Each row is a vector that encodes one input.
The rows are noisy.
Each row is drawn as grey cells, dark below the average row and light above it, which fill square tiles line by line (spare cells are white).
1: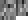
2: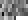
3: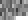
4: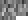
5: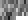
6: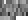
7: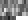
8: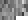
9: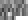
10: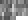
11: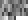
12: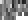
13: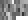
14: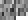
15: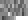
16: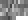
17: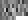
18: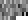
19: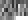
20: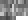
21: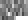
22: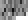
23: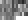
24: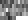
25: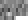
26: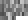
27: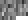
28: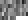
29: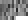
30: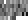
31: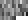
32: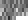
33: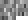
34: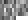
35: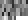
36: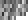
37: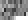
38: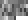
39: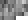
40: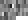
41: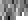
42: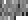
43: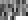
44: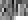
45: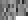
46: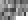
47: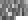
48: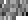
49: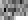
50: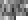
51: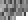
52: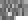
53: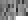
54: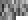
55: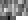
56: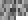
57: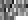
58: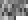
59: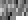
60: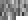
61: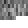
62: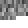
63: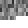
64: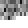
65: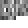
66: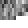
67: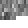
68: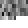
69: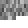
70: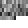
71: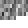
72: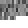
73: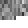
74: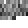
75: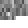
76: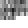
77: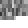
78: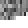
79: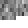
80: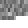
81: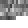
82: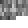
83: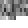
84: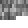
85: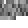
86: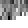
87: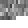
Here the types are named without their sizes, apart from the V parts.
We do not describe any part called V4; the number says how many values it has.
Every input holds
a label, together with either a label, or a true/false value and a value of V4.
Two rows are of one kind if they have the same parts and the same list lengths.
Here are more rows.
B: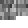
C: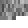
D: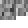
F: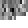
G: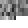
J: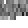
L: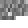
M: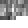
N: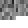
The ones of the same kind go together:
B, C, J, L, M, N
D, F, G

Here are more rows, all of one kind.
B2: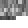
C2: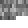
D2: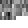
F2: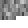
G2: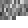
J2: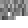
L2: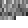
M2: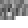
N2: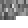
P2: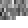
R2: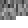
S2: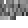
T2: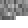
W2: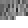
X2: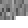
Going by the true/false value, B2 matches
F2, J2, R2 and T2.
